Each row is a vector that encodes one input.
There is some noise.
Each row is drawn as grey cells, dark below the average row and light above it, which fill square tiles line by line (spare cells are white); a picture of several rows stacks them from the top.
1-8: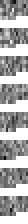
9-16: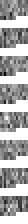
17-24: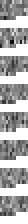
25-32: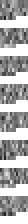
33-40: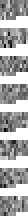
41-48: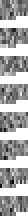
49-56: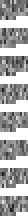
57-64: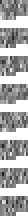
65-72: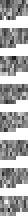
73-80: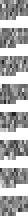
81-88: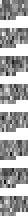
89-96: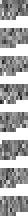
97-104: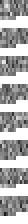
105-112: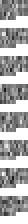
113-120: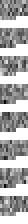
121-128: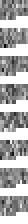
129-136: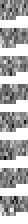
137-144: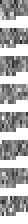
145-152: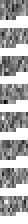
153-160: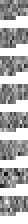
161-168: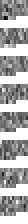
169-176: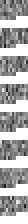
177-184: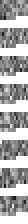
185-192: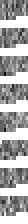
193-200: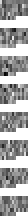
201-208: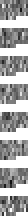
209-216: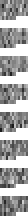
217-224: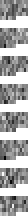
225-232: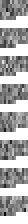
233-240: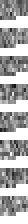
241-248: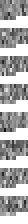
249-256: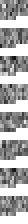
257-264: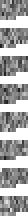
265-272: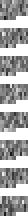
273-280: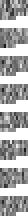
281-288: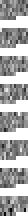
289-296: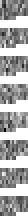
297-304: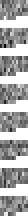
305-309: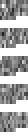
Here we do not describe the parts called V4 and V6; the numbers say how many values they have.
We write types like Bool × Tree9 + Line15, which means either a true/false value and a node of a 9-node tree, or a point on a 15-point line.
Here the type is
Bool × V6 + Tree9 × Tree9 × (Tree9 + V4).
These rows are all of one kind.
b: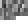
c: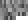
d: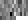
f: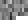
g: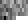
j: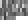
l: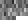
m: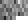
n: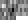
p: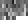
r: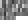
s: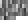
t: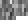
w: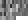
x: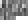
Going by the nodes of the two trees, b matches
j, r, s and x.
